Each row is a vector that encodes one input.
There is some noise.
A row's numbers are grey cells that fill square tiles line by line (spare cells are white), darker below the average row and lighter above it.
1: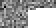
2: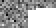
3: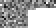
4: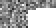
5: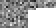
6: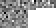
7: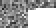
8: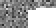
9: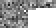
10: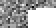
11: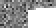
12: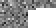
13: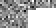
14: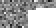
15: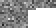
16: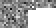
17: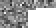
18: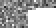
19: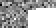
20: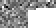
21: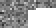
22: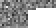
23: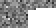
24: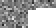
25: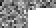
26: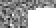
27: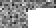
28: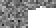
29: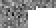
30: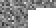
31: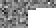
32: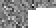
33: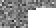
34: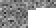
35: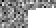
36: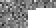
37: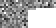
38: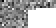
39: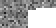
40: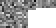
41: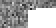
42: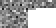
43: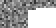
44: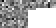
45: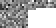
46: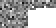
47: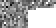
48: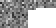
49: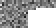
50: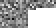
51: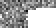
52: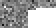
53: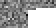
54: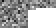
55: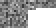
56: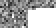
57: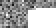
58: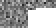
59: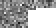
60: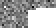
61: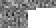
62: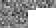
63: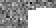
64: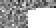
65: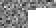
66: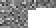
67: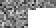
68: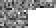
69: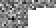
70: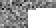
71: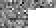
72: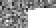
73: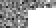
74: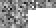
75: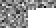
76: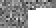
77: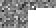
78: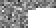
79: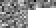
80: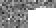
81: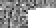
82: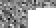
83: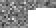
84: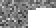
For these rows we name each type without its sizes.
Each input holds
a point on each of two circles, together with either a fixed value, or a node of a tree.
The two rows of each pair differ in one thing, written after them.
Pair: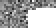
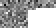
the node of the tree
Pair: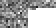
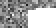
the node of the tree
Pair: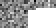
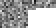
the node of the tree
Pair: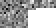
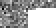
the node of the tree
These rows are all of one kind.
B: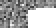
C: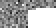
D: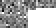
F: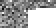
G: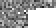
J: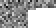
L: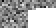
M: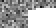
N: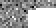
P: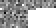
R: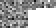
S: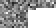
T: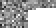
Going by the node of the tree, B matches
C, L, M and P.
